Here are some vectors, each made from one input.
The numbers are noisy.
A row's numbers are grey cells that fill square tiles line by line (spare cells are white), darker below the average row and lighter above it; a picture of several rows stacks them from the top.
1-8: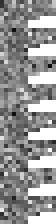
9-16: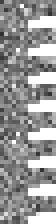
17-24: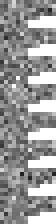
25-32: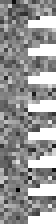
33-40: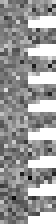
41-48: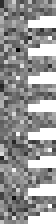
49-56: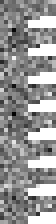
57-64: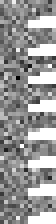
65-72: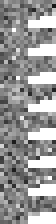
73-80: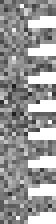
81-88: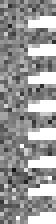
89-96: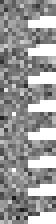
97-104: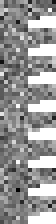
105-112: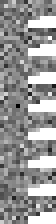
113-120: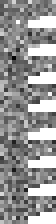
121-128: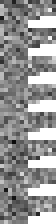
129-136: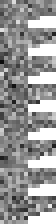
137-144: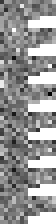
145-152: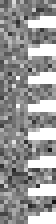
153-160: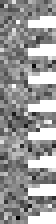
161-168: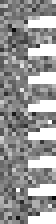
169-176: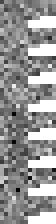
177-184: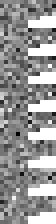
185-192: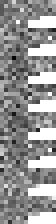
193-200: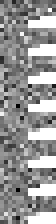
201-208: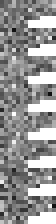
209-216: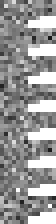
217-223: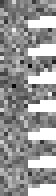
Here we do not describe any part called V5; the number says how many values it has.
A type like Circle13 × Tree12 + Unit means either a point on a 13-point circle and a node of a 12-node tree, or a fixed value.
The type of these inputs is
(Line4 + Line7) × (Tree8 + Unit) × V5.
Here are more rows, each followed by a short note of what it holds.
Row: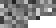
a point on a 7-point line and a value of V5
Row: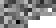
a point on a 4-point line and a value of V5
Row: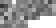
a point on a 4-point line, a node of an 8-node tree and a value of V5
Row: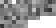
a point on a 4-point line, a node of an 8-node tree and a value of V5
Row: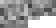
a point on a 4-point line, a node of an 8-node tree and a value of V5
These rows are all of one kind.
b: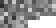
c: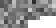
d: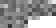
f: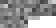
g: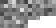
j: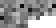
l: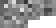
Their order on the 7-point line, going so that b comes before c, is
b, c, j, d, g, f, l.
